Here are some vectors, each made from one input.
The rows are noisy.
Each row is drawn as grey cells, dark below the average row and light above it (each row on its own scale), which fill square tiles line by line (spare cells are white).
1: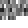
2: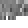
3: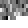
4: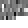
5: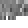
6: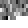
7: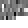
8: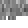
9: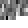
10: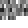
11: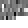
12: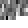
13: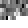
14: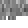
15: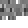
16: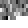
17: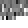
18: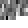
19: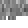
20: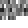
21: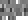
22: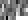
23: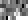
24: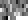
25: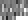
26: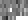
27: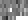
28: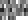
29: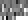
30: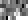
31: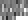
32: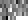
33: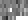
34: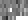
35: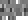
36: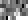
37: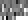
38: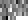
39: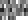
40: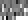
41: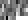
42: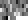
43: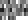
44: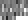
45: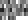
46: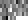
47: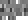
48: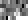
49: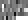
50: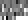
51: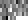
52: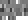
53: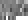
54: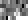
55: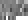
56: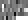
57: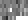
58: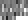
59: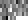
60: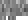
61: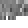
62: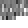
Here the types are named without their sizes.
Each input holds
either a point on a circle, or a point on a line.
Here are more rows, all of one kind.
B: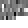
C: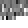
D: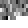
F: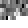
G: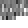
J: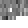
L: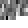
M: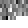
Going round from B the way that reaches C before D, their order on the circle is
B, C, G, J, M, D, F, L.
